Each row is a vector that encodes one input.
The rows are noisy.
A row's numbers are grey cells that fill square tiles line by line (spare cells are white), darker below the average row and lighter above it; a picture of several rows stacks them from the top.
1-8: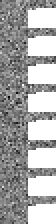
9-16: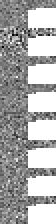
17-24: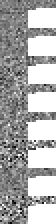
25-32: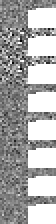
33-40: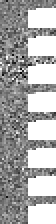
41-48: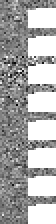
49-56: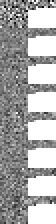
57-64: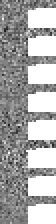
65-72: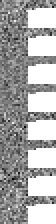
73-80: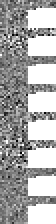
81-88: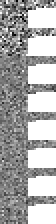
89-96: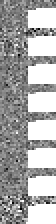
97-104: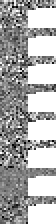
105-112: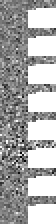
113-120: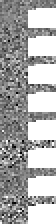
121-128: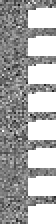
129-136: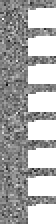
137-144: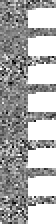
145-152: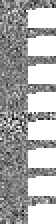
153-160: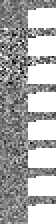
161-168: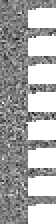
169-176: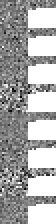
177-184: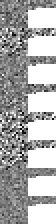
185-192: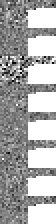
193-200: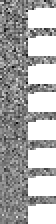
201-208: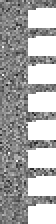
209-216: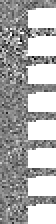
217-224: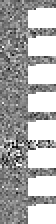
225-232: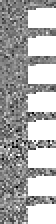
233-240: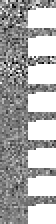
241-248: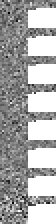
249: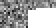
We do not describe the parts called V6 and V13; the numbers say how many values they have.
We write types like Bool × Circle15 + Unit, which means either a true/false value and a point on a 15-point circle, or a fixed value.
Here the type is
(Bool × Bool × Bool × V13 + Unit) × Line7 + V6.
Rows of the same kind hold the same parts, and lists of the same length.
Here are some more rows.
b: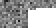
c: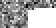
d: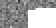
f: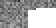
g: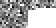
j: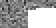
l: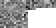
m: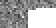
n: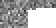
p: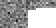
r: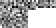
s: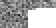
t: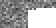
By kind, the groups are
b, c, d, f, j, l, m, p, s, t
g, r
n

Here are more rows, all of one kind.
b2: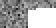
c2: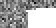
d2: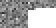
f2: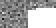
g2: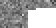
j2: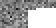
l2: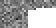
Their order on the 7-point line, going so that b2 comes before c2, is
d2, g2, l2, j2, b2, c2, f2.
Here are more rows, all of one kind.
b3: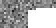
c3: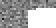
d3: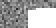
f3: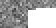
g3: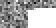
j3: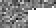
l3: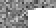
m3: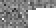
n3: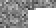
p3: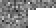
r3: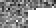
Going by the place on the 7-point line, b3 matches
f3, l3 and n3.
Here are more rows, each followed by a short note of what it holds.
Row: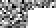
a value of V6
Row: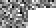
a value of V6
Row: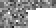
a point on a 7-point line
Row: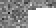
a point on a 7-point line, three true/false values and a value of V13
